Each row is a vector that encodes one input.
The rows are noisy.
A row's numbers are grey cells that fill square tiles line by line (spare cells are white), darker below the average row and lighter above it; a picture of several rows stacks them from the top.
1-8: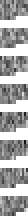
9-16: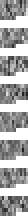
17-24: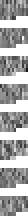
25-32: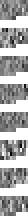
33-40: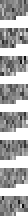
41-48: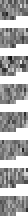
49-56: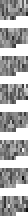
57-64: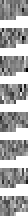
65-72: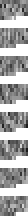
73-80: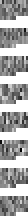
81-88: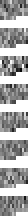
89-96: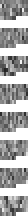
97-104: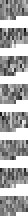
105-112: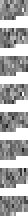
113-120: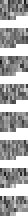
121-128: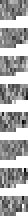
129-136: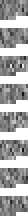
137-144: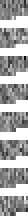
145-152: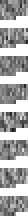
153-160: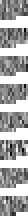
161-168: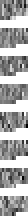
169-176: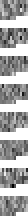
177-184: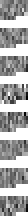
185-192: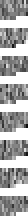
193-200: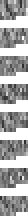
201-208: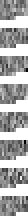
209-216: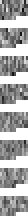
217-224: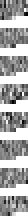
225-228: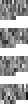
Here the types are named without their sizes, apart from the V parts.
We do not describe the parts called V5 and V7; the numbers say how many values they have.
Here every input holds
either a node of a tree and a value of V7, or a list of items, each a true/false value and a value of V5.
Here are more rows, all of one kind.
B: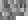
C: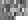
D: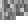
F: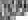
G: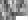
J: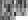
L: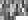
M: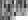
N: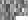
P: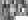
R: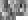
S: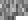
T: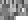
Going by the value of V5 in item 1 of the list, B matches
C, P and R.
